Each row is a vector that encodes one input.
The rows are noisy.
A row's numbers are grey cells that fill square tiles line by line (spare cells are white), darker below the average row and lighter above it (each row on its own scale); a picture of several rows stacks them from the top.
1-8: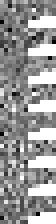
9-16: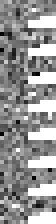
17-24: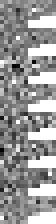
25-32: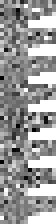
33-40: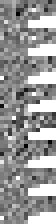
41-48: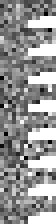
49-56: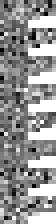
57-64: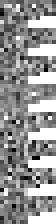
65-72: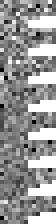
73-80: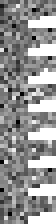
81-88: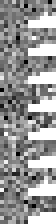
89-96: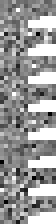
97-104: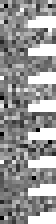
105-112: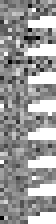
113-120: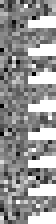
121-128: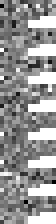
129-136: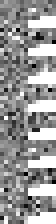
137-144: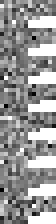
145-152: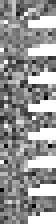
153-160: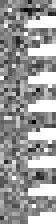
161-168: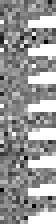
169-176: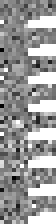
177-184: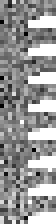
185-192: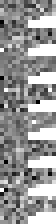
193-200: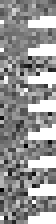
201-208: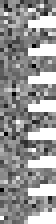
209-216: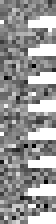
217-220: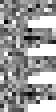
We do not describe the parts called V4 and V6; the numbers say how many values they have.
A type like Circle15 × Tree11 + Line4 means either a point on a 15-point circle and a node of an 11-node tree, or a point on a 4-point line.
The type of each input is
Bool × Label11 × V4 × V6.
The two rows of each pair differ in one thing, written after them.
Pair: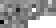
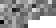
the value of V4
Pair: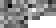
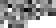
the true/false value
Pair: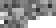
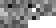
the value of V6
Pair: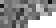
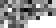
the true/false value
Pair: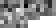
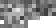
the label
